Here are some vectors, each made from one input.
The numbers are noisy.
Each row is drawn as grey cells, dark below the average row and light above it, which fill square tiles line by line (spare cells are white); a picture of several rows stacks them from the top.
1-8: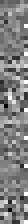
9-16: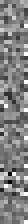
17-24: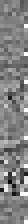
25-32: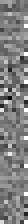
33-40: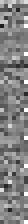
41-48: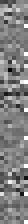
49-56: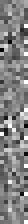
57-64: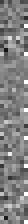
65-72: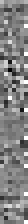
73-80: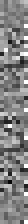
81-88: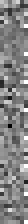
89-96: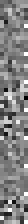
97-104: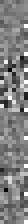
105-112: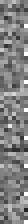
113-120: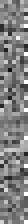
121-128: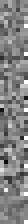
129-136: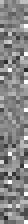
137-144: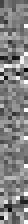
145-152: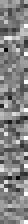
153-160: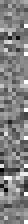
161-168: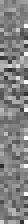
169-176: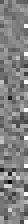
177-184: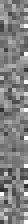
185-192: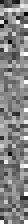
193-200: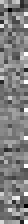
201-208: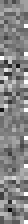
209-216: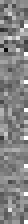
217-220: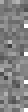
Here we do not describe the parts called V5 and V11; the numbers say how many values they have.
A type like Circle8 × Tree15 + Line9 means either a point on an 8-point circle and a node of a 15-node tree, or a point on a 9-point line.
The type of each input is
(Tree9 + V11) × Tree12 + V5.
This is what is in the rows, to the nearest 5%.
About 85% of them hold a node of a 12-node tree, together with either a node of a 9-node tree, or a value of V11. The rest hold a value of V5.
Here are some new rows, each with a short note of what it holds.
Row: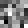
a node of a 12-node tree and a value of V11
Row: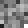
a value of V5
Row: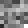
a value of V5
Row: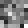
a node of a 12-node tree and a value of V11
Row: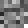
a node of a 9-node tree and a node of a 12-node tree
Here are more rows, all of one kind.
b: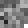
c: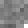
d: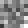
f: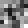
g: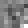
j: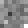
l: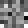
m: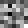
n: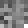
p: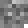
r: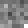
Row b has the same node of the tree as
d, f, g and n.
